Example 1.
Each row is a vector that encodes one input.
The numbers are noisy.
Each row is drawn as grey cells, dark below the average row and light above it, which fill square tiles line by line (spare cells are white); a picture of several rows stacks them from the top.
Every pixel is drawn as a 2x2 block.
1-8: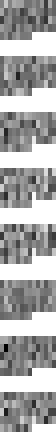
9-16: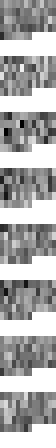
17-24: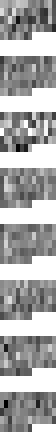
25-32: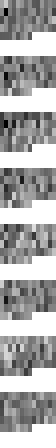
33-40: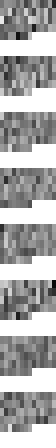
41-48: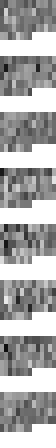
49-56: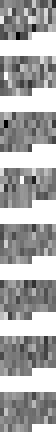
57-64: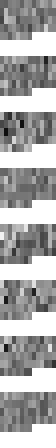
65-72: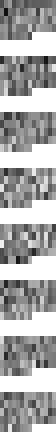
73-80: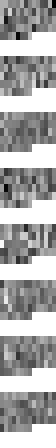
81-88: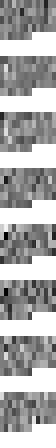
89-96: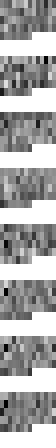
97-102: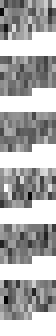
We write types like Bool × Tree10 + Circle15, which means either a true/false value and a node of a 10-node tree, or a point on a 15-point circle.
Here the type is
Line7 + List2(Line5).
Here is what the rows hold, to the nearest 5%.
About 30% of them hold a point on a 7-point line. The rest are lists of up to two points on a 5-point line: about 5% of all rows are empty, 20% hold one and 45% two.
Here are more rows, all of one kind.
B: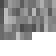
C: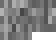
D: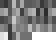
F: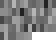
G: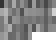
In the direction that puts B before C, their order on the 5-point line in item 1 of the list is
D, B, F, C, G.
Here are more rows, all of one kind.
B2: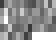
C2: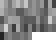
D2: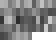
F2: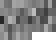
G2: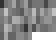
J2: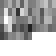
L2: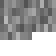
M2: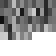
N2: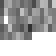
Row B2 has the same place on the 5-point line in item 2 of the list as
G2, J2 and N2.
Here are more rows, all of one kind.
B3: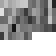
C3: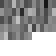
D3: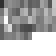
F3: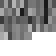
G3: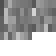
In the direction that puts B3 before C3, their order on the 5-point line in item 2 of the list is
B3, G3, C3, D3, F3.
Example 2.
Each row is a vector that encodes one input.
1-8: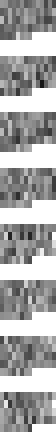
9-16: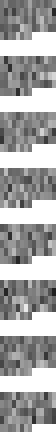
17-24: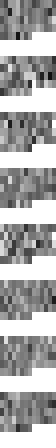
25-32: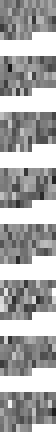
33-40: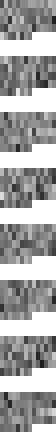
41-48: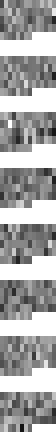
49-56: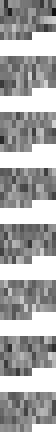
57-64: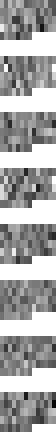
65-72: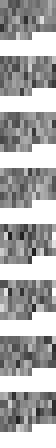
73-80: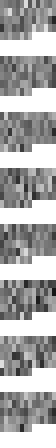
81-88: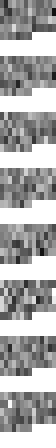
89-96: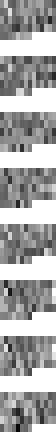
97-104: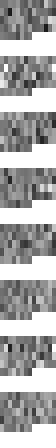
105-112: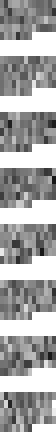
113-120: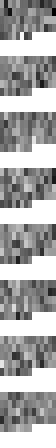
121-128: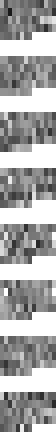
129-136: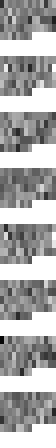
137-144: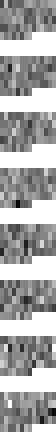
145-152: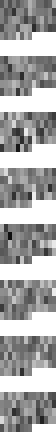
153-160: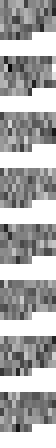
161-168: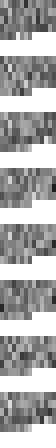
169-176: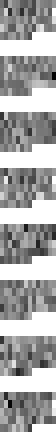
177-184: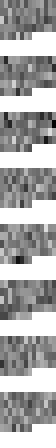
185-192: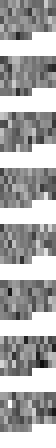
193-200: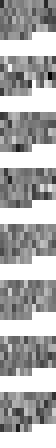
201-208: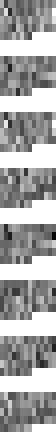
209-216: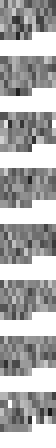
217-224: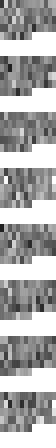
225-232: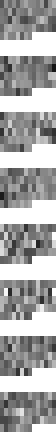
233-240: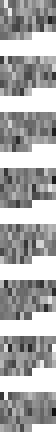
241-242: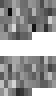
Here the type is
(Bool × Bool × Bool + Unit) × List2(Line12).
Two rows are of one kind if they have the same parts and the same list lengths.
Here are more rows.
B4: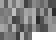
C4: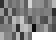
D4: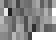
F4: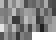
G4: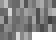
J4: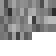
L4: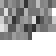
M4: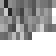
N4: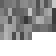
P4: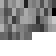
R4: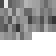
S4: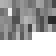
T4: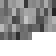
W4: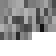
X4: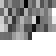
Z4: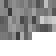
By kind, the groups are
B4, F4, P4, T4, W4
C4, N4, R4
D4, M4
G4, S4
J4, Z4
L4, X4

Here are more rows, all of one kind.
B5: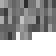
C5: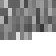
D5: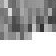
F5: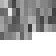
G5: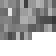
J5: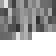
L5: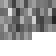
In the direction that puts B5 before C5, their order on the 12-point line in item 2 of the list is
G5, B5, C5, D5, J5, F5, L5.
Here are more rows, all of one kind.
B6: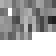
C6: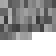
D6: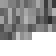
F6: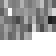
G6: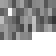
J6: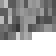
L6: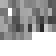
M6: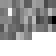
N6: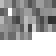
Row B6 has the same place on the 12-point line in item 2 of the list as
D6 and M6.
